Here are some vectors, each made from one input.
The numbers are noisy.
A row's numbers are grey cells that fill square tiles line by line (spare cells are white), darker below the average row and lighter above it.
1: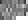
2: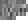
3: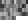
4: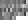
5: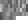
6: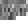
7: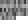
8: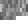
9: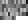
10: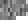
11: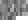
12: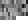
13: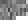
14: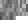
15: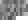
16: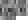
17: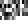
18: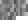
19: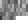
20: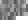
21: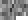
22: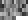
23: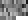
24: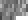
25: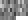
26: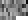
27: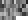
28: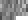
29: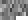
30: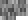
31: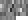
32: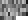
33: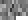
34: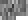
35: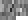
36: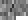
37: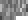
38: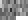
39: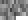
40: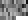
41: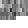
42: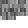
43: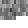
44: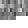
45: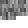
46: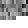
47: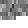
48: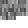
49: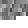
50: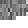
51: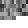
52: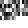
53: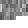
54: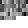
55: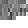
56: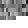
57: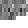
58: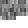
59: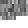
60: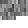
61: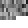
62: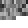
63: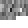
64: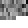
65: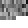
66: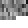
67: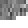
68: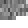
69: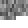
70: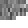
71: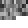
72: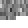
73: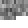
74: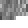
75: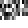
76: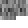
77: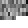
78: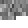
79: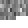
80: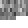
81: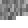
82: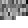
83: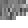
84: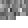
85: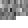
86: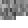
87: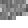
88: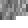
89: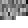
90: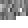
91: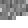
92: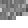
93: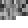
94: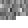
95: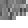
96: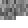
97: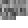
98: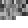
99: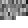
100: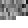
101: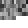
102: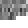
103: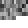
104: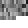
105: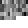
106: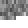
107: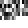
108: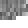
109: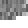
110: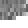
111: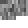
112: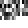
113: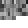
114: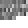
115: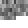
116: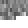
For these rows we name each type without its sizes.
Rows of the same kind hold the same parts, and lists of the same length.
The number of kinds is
4.
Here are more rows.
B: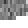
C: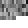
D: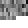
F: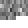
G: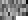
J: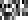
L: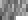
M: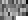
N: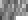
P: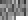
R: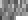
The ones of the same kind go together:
B, L, N, R
C, D, G, M
F, P
J

